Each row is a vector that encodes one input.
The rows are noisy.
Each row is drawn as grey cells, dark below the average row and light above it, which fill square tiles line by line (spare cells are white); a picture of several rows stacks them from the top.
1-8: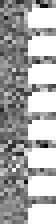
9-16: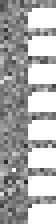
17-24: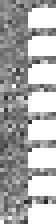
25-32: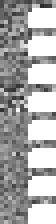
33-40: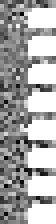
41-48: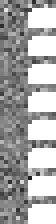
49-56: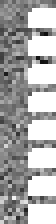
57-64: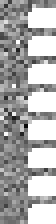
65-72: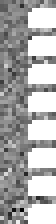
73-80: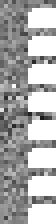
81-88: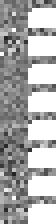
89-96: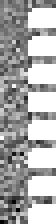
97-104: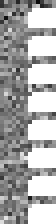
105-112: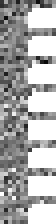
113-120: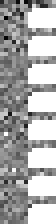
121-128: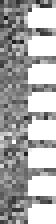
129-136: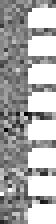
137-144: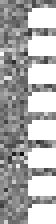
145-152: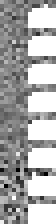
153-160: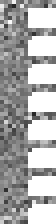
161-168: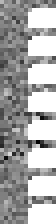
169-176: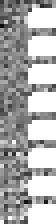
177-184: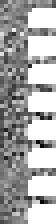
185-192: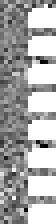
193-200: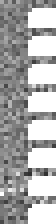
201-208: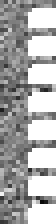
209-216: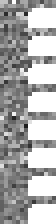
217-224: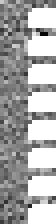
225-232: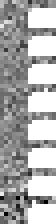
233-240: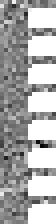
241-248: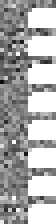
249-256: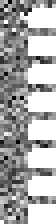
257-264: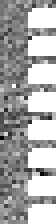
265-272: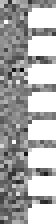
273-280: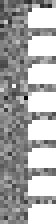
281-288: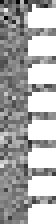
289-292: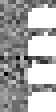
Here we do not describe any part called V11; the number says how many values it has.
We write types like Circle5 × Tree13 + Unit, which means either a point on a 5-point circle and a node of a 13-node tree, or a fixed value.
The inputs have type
Circle6 + Line7 + Line8 × (Line8 + V11).
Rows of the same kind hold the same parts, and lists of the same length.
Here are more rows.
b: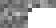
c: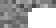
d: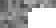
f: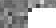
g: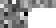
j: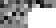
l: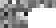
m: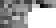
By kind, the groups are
b, d, f
c
g, l
j, m

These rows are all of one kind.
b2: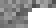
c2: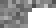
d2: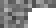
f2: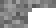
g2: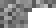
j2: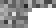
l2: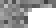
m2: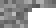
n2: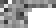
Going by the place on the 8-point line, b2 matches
m2 and n2.
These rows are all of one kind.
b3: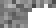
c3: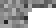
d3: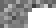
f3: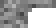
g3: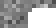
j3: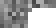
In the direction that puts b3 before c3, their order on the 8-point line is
f3, b3, g3, d3, j3, c3.
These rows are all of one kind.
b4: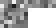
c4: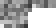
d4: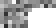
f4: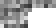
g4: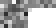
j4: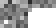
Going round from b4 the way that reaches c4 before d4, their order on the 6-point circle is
b4, j4, c4, f4, d4, g4.
